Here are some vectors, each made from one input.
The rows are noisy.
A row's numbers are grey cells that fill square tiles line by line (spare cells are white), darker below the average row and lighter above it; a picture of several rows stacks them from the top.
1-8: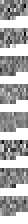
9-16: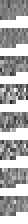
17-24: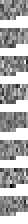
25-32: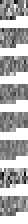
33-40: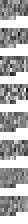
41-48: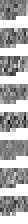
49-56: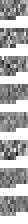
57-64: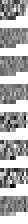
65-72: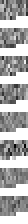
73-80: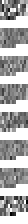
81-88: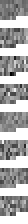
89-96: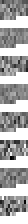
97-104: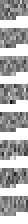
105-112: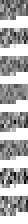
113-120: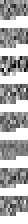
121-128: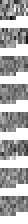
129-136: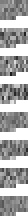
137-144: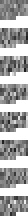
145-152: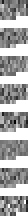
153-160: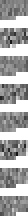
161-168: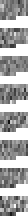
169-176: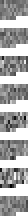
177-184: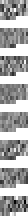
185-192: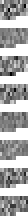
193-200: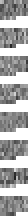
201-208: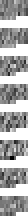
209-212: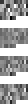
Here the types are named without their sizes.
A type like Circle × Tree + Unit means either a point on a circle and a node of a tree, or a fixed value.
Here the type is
Line.
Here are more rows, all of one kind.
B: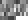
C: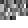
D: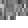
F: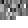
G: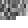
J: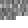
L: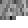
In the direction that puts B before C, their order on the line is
D, B, C, L, F, G, J.
